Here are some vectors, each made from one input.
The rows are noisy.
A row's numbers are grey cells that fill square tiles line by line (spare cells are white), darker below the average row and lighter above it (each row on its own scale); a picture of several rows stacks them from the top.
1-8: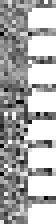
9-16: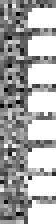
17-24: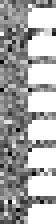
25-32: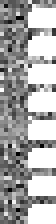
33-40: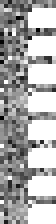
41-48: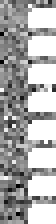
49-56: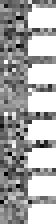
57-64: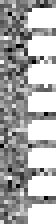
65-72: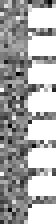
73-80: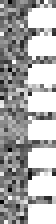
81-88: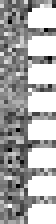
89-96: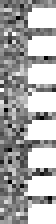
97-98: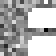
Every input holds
either one of 5 labels, or a point on an 8-point line, or three true/false values.
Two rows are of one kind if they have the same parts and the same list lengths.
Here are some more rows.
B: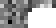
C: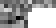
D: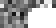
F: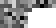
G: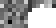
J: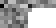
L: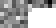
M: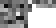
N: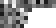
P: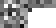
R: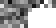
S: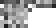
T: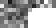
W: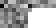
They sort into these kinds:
B, C, D, G, M, R, T
F, N, P
J, L, S, W

